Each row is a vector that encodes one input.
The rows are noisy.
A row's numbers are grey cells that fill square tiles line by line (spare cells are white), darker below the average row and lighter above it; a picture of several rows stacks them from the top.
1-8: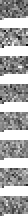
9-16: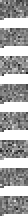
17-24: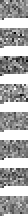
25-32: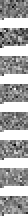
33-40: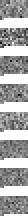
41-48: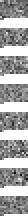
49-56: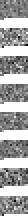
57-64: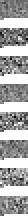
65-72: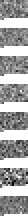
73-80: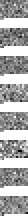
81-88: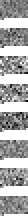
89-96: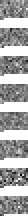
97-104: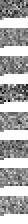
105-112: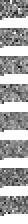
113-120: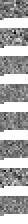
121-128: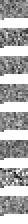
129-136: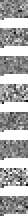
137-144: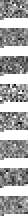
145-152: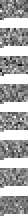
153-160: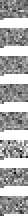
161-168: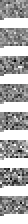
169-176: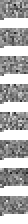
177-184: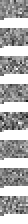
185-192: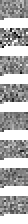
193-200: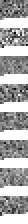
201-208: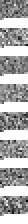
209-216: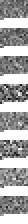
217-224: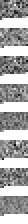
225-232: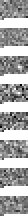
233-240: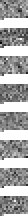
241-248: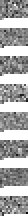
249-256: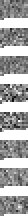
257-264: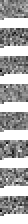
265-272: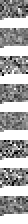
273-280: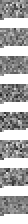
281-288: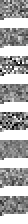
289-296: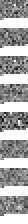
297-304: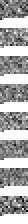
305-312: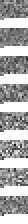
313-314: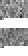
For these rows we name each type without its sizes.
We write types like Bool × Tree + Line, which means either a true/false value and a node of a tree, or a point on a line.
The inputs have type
Bool × Tree + List(Line).
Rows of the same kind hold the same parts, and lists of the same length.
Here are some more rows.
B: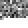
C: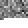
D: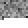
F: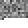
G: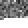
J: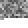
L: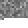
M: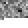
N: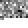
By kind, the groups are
B
C
D, M
F, G, N
J, L

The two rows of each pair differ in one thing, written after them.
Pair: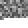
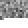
the true/false value
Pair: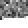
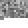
the node of the tree
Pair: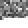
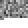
the true/false value
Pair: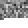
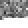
the node of the tree
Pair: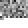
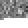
the node of the tree
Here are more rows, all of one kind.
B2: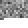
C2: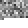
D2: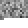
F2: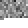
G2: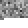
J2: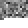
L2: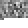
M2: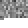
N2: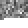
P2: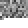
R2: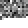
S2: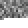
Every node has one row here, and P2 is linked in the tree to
F2 and S2.
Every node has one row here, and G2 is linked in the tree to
B2, C2 and M2.
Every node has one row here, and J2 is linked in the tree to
B2.
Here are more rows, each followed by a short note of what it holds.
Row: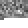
a node of a tree and a true/false value
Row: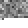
a list of two items
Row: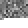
a list of two items
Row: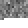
a list of two items
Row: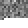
a list of one item
